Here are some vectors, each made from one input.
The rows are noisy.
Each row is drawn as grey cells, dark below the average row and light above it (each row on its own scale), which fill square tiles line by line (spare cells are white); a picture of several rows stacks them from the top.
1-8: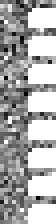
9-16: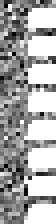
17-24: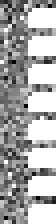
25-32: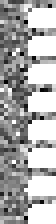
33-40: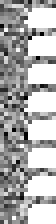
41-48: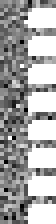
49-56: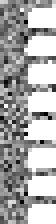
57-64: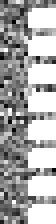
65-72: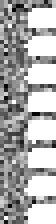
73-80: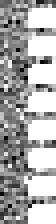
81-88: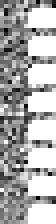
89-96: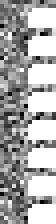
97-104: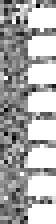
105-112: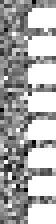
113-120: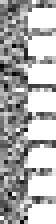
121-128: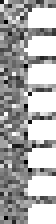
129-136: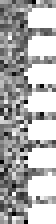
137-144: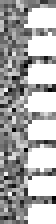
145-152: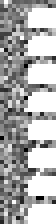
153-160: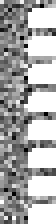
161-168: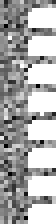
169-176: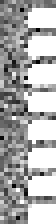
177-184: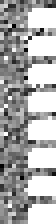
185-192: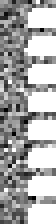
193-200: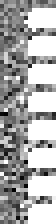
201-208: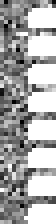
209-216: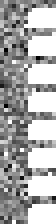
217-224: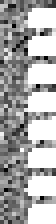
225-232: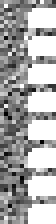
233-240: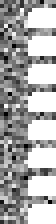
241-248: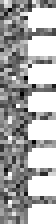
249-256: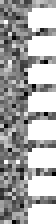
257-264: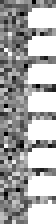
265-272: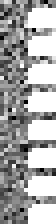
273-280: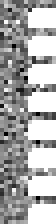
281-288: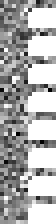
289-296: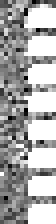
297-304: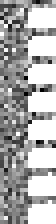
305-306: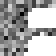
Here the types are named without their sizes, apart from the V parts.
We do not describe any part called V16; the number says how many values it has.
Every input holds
a value of V16, together with either a point on a circle, or a point on a line.
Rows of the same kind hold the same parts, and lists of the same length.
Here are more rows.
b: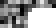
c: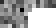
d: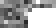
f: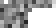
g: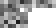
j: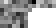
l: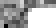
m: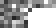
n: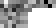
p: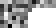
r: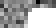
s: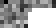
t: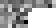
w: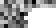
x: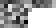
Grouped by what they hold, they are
b, d, f, j, l, m, p, s, w
c, g, n, r, t, x

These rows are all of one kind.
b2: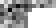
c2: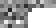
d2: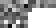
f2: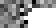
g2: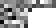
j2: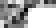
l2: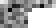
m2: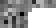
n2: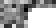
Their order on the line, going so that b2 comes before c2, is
d2, n2, f2, l2, m2, g2, j2, b2, c2.
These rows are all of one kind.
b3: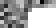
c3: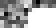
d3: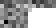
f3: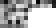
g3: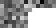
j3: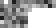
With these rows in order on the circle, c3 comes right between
d3 and j3.
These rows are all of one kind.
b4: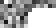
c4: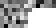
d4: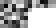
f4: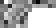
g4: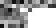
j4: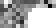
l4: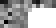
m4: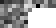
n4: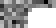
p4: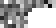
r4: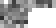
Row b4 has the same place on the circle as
d4 and g4.
